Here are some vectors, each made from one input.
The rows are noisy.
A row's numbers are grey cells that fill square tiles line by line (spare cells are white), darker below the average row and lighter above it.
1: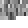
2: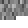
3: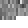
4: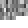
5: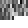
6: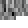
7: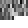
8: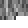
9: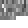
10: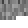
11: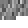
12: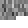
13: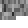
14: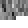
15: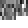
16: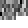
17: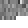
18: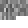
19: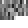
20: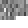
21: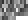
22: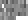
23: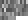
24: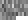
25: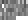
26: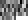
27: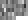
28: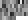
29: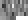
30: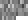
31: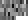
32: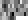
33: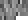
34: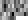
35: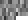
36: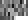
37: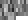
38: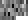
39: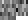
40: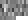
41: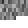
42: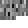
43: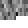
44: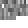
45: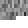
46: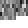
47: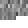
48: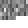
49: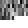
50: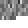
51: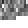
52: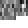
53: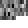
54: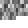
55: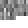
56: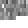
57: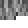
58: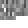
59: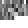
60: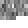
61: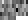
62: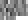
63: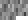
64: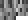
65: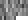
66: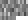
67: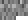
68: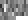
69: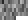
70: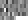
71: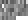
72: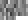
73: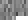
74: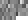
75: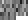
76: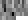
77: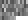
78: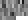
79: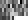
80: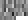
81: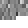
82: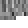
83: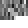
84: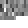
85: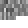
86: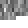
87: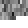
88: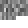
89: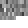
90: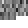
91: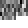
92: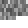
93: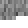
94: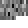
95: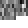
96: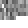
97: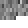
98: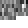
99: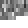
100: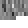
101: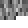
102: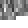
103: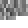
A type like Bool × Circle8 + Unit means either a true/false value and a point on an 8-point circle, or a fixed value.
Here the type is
Line6 + Line9 × (Tree8 + Unit).
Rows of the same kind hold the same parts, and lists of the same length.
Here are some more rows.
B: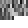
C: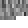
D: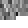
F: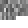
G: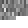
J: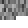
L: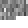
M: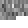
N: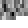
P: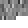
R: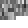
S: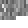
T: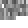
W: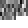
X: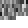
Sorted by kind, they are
B, W, X
C, D, J, M, N, P
F, G, L, R, S, T

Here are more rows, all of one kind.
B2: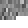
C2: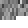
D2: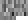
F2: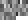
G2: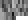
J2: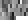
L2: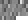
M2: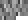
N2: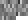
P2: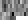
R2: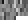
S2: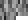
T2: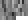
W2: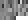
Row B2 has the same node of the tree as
D2, M2 and N2.
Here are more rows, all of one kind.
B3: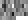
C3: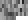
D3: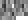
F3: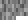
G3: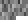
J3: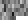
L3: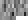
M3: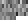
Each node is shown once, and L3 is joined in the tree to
B3 and M3.
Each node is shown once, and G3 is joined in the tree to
B3 and J3.
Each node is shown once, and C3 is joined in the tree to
M3.
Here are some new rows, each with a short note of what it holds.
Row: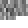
a point on a 9-point line
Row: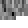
a point on a 9-point line and a node of an 8-node tree
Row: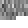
a point on a 9-point line and a node of an 8-node tree
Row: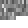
a point on a 9-point line
